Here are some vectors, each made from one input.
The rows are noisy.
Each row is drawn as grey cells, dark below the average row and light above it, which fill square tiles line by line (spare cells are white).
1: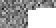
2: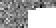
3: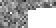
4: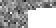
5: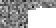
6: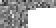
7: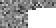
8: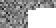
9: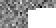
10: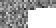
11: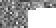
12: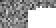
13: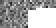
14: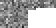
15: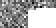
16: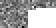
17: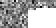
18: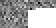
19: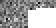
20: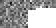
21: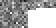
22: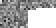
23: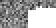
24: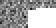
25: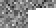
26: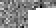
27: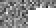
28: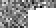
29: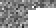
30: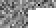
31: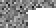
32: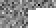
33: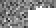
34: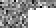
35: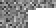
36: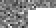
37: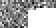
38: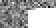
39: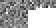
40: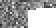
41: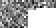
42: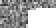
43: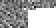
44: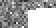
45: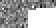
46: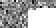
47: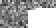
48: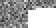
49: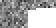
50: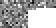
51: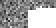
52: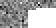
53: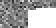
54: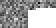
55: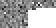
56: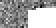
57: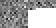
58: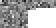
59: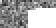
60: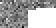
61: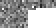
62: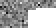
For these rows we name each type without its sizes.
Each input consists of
a label, together with either a fixed value, or four true/false values.
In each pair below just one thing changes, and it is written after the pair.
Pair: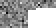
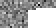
one of the four true/false values
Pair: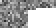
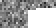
one of the four true/false values
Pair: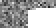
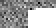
the label
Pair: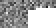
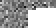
the label
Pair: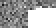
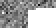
the label
